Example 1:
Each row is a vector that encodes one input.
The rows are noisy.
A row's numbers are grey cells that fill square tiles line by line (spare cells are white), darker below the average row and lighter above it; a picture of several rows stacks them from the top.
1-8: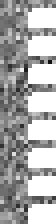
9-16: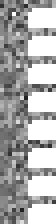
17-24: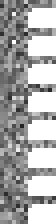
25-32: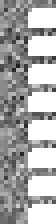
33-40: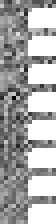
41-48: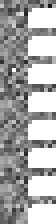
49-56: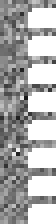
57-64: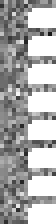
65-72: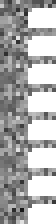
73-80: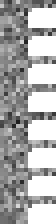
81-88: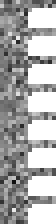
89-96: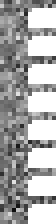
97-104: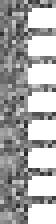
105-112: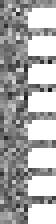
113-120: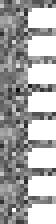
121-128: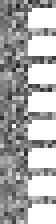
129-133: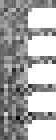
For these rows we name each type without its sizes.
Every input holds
a point on a circle.
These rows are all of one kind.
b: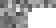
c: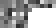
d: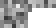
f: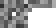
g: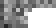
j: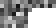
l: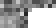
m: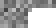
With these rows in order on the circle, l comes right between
j and m.
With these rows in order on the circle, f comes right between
c and g.
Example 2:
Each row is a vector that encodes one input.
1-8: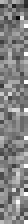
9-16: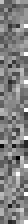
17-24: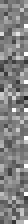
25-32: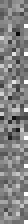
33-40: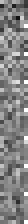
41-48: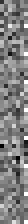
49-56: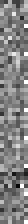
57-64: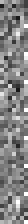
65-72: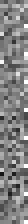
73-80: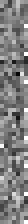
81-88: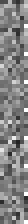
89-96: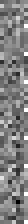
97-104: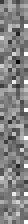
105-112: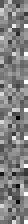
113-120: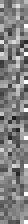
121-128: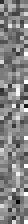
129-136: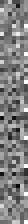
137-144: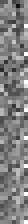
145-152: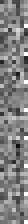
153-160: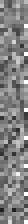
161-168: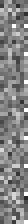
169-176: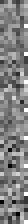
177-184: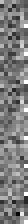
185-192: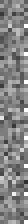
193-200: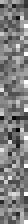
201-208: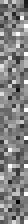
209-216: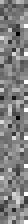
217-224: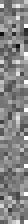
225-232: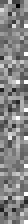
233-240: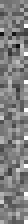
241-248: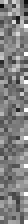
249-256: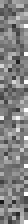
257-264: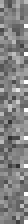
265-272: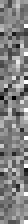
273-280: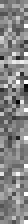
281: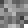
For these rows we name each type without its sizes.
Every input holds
a point on a line.
